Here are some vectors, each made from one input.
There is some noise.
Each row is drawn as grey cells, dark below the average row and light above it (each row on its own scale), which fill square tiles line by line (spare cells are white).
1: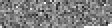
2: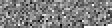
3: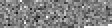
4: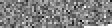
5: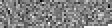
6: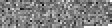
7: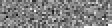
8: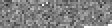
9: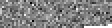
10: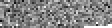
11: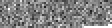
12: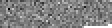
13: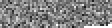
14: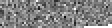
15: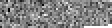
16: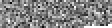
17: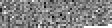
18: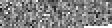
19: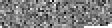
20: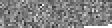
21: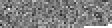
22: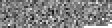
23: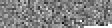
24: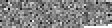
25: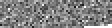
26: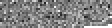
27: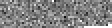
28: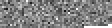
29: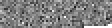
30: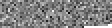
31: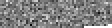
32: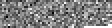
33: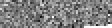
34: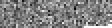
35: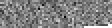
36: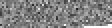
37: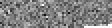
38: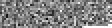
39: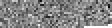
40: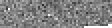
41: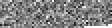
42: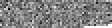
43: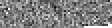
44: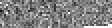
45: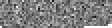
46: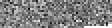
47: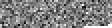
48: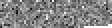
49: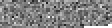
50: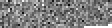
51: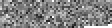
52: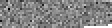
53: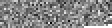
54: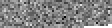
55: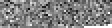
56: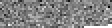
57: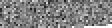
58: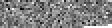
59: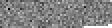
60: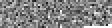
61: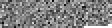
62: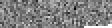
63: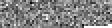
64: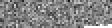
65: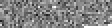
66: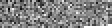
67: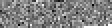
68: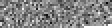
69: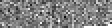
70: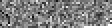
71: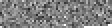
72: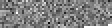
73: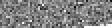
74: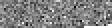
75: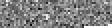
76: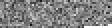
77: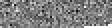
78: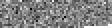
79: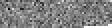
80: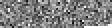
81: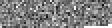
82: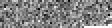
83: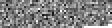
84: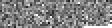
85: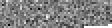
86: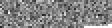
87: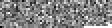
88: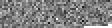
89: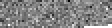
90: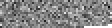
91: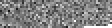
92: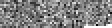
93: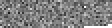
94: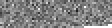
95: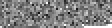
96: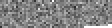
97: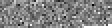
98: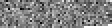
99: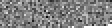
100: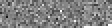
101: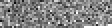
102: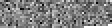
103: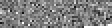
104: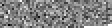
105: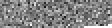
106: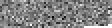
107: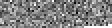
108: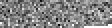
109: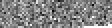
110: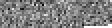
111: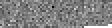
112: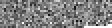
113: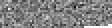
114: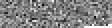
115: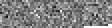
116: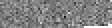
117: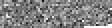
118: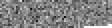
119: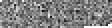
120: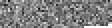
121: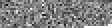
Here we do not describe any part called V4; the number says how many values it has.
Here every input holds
a true/false value, together with a list of up to two items, each a point on a 5-point line and a value of V4.
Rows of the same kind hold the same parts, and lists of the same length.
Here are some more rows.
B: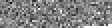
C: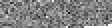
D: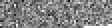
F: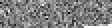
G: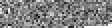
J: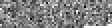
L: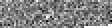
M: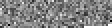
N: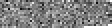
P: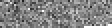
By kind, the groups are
B
C, D, F, G, J, L, M, P
N

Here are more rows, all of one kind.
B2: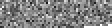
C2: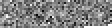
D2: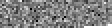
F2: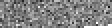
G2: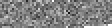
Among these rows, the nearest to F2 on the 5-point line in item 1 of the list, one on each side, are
C2 and G2.
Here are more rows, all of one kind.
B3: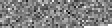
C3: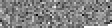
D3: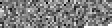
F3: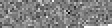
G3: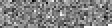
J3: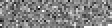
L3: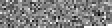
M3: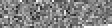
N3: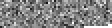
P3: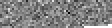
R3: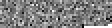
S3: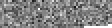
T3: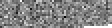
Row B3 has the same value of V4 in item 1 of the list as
J3 and P3.
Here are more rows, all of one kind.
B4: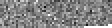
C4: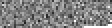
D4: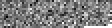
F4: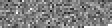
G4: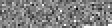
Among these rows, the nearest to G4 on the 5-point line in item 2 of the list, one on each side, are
B4 and D4.
